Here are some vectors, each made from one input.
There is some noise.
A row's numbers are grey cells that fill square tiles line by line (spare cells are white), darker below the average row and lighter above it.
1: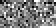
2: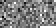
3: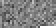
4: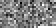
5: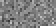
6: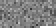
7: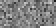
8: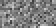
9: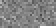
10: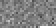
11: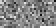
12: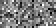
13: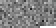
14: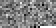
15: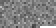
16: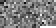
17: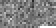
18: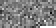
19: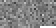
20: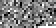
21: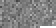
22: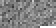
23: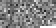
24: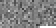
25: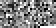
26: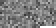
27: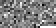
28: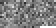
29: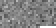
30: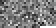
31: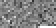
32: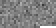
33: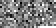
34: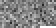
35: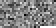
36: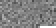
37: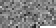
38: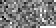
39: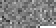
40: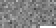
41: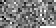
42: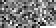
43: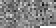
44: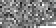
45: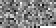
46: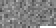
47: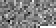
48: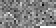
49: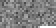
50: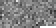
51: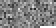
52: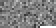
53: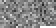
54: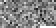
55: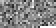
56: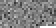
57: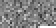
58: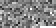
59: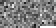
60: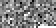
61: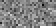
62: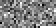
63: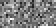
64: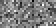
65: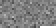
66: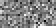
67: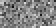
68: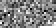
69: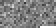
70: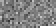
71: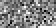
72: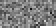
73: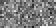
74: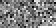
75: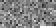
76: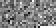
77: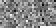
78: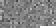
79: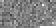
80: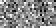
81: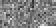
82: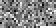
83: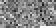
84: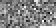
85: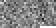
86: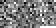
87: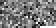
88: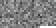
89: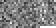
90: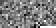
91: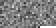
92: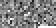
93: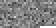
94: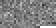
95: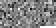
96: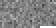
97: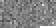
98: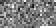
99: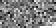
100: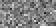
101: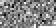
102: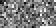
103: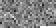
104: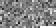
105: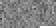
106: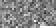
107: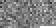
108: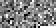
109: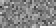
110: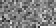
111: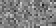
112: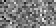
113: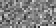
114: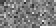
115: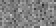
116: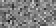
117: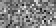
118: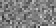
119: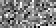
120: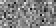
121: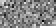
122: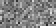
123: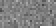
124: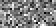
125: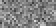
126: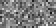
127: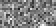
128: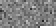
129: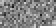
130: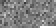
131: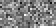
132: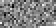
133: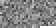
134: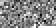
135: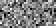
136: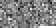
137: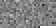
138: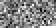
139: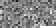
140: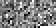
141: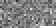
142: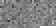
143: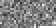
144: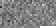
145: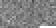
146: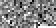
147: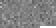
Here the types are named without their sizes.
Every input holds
a list of points on a line.
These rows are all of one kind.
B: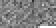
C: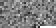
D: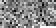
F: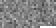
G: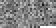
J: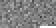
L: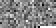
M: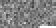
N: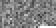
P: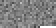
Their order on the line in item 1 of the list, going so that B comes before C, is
N, M, B, D, P, G, J, L, C, F.
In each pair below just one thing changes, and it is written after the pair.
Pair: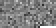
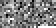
the place on the line in item 2 of the list
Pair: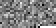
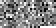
the place on the line in item 2 of the list
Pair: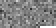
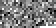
the place on the line in item 2 of the list
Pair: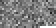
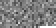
the place on the line in item 2 of the list
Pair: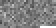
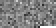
the place on the line in item 1 of the list
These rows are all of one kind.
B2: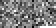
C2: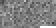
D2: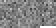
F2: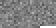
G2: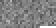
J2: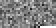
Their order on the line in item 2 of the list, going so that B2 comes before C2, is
B2, C2, G2, F2, J2, D2.
